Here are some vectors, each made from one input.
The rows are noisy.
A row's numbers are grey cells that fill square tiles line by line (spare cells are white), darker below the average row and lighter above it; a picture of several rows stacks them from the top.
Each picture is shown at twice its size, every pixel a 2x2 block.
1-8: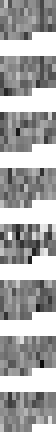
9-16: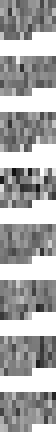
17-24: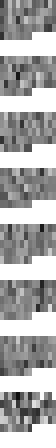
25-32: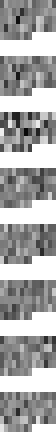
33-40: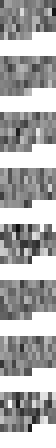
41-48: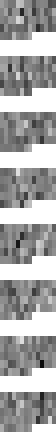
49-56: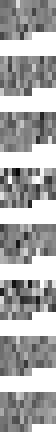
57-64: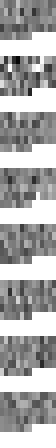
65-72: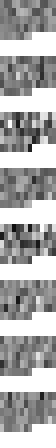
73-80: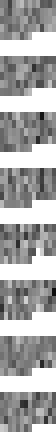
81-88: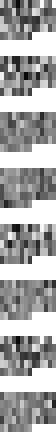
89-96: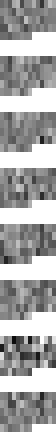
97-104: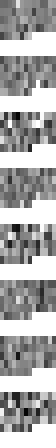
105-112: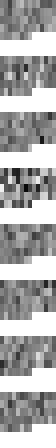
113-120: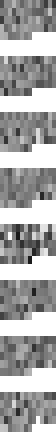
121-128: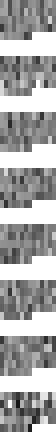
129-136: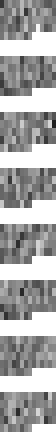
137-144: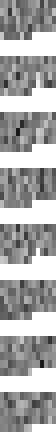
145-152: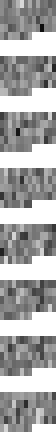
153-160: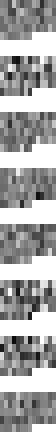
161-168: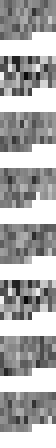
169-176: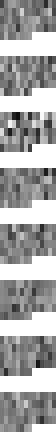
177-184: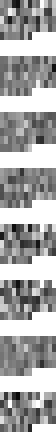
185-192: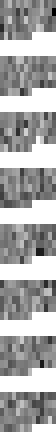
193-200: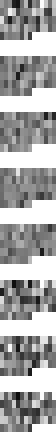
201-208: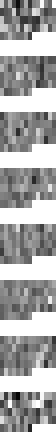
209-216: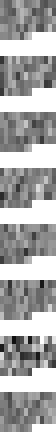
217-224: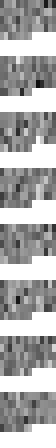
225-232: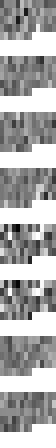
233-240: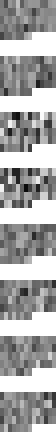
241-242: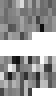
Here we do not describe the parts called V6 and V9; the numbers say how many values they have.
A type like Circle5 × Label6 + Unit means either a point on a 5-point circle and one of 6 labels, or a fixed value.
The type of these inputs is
(Bool × Bool × Bool × Bool + Line5 × Tree7) × V9 + V6.
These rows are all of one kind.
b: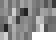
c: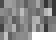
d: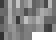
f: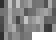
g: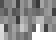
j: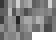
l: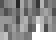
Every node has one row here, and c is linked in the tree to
f.
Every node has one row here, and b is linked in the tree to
l.
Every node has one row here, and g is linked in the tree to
j.
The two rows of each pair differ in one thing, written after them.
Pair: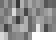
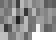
the place on the 5-point line
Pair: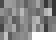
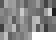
the place on the 5-point line
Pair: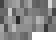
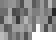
the value of V9
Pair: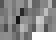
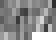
the value of V9
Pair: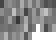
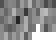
the node of the tree
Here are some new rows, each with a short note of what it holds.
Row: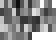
a value of V6
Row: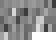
a point on a 5-point line, a node of a 7-node tree and a value of V9
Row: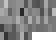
four true/false values and a value of V9
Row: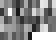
a value of V6
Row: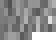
four true/false values and a value of V9
